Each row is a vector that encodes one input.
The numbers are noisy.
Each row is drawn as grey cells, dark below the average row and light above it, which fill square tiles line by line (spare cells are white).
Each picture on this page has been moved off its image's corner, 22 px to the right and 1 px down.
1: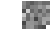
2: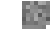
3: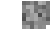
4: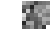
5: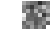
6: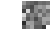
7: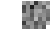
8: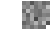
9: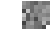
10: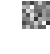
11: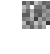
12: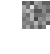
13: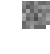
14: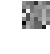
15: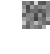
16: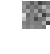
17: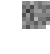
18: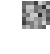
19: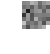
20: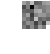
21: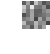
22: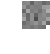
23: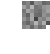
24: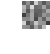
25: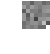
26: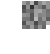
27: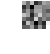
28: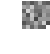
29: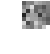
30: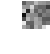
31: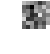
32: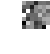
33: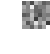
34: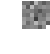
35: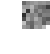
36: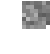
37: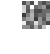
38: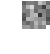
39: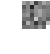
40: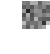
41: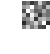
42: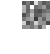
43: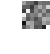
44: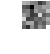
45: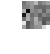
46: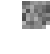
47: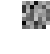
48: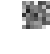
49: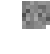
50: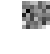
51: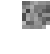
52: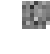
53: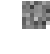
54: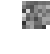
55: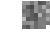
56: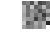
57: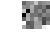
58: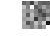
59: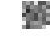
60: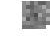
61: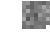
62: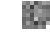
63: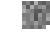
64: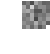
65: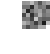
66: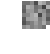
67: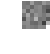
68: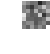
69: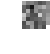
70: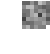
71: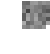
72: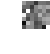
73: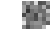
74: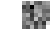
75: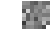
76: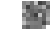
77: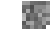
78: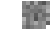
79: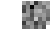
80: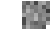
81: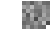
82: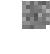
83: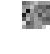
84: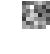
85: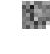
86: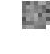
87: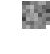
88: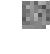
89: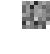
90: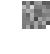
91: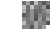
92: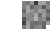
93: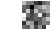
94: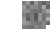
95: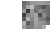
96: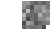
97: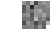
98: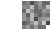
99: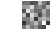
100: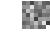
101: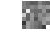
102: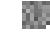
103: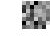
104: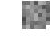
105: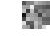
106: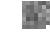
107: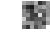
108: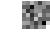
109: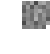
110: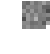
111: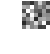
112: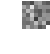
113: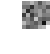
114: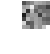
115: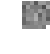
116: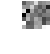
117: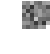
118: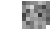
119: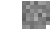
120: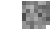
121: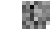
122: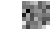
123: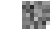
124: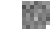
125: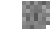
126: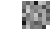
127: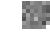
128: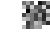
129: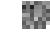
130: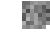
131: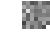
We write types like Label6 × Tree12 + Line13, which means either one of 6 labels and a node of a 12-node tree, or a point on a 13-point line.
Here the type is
Bool × List2(Line8).
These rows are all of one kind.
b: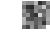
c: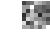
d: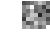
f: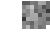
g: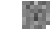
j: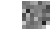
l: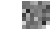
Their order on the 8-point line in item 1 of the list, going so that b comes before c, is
j, f, l, b, g, c, d.
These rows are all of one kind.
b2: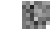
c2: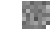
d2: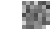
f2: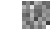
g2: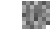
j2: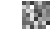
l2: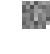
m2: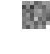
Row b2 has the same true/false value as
l2 and m2.
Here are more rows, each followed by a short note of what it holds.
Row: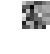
a true/false value, together with a list of two items
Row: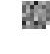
a true/false value, together with a list of two items
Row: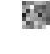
a true/false value, together with a list of two items
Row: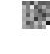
a true/false value, together with the empty list
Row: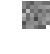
a true/false value, together with a list of one item
